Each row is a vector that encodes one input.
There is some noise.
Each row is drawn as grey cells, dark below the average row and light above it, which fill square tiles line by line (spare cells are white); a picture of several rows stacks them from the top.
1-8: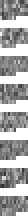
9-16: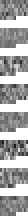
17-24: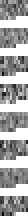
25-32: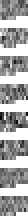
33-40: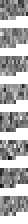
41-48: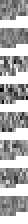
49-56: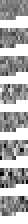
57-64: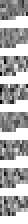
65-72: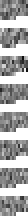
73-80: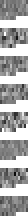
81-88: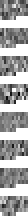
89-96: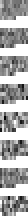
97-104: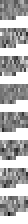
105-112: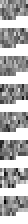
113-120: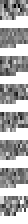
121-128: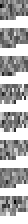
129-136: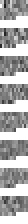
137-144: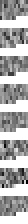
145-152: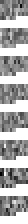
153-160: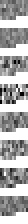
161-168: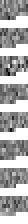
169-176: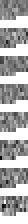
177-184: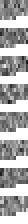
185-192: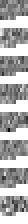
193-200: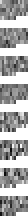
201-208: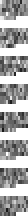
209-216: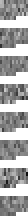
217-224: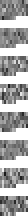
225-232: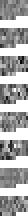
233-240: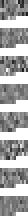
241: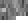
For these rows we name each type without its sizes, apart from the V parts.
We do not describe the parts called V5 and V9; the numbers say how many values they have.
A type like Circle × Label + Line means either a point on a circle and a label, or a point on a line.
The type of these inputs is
Bool × (Label + V5 × V9) + Unit.
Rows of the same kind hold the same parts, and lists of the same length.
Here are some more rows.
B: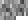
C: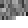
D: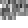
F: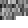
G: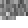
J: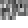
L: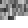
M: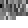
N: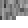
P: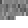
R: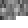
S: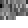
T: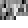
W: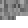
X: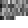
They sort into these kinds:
B, T
C, D, G, J, L, M, P, R, S, W
F, N, X

